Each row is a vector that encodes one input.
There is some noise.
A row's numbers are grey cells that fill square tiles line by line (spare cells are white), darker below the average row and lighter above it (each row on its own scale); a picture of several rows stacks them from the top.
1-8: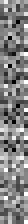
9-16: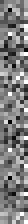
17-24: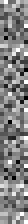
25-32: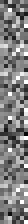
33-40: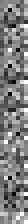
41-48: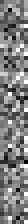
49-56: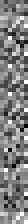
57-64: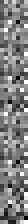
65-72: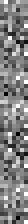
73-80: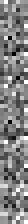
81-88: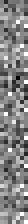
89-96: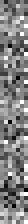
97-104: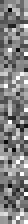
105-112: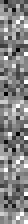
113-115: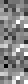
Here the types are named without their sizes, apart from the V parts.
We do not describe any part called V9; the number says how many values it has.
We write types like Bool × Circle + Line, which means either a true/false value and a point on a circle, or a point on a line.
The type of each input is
Line + Tree + V9.
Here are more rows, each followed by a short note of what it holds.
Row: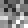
a value of V9
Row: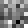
a node of a tree
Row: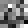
a node of a tree
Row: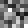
a point on a line
